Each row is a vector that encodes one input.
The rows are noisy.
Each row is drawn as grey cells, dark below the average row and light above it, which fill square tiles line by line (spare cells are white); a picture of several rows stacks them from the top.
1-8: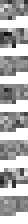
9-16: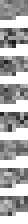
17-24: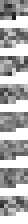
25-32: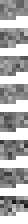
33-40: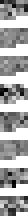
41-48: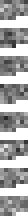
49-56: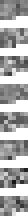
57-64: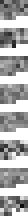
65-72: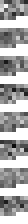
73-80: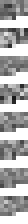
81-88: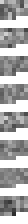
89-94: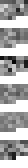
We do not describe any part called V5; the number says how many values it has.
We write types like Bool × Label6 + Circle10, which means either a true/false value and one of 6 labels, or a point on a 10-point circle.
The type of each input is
List2(Bool × V5).
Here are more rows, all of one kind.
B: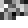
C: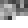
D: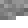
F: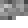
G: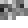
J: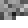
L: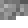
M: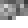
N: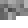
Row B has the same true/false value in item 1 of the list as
D, F and N.
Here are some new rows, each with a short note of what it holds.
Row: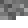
a list of one item
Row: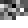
the empty list
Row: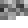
a list of two items
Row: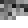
the empty list
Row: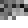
the empty list
